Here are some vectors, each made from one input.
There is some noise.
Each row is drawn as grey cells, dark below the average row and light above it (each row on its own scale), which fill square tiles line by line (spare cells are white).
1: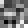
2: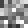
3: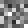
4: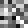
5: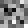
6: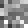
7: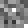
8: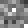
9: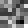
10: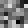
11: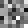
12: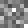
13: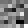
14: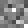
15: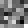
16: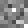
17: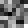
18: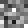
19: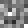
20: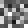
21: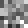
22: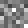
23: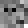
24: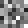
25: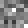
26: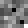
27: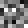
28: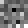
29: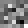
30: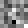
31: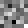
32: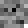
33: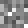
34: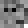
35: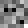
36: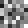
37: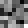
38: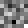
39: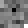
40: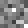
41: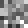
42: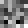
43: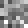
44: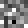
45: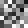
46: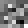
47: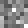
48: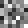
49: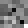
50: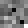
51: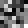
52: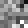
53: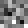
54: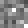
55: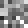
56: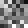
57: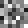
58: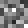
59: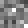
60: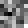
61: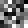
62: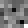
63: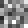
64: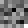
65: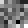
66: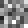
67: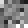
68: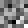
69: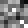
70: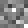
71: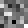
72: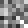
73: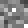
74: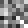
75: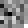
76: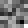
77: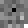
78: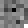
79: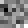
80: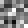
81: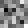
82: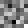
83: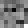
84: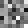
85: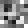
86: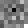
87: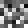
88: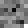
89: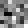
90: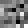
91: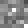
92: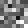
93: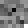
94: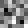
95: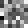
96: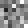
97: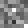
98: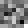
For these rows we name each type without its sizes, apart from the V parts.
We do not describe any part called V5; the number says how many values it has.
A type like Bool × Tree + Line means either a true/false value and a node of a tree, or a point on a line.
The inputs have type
(Bool × Bool × Bool × V5 + Unit) × Line.
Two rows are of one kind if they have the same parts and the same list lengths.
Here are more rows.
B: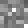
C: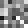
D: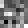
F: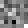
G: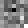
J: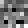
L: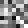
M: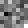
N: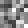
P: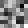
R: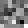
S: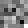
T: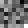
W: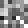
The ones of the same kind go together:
B, D, F, G, J, M, N, P, R, S, T
C, L, W

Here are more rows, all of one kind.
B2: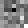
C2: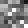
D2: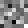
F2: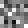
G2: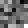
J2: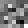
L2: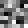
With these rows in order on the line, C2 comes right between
B2 and D2.
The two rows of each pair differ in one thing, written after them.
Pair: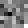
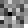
one of the three true/false values
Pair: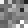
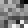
the value of V5
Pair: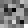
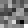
one of the three true/false values
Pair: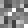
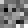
the place on the line
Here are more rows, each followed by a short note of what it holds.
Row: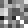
a point on a line
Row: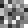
a point on a line
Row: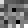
a point on a line, three true/false values and a value of V5
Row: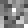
a point on a line, three true/false values and a value of V5
